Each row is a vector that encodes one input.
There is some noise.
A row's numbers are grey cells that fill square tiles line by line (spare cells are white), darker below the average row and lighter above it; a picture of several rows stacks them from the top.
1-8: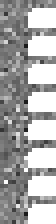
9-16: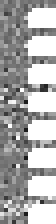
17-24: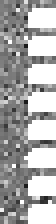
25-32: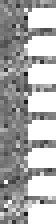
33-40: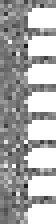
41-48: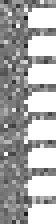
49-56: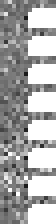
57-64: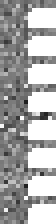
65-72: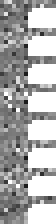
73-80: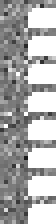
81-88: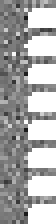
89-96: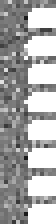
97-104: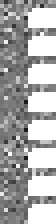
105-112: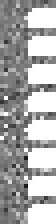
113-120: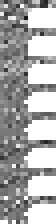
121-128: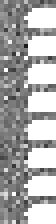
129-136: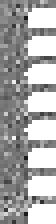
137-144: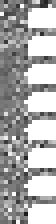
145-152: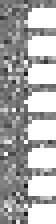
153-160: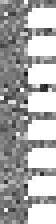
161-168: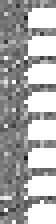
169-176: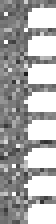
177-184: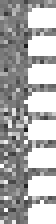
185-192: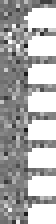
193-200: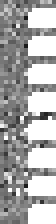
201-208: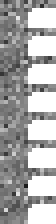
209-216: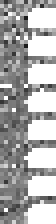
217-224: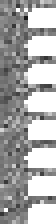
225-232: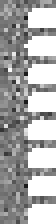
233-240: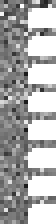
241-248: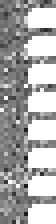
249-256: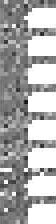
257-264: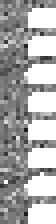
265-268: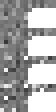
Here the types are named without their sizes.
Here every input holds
a list of points on a line.
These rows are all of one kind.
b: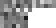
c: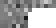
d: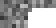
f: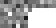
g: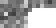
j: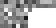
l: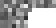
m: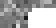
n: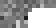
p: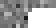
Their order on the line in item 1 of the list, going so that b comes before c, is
b, m, c, j, p, f, n, g, d, l.
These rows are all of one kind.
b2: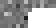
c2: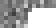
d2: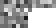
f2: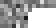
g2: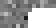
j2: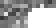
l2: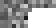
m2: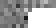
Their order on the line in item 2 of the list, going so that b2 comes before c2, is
j2, g2, d2, b2, l2, m2, f2, c2.
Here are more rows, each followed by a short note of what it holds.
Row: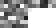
the empty list
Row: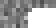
a list of one item
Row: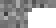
a list of one item
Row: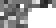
the empty list
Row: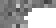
a list of one item
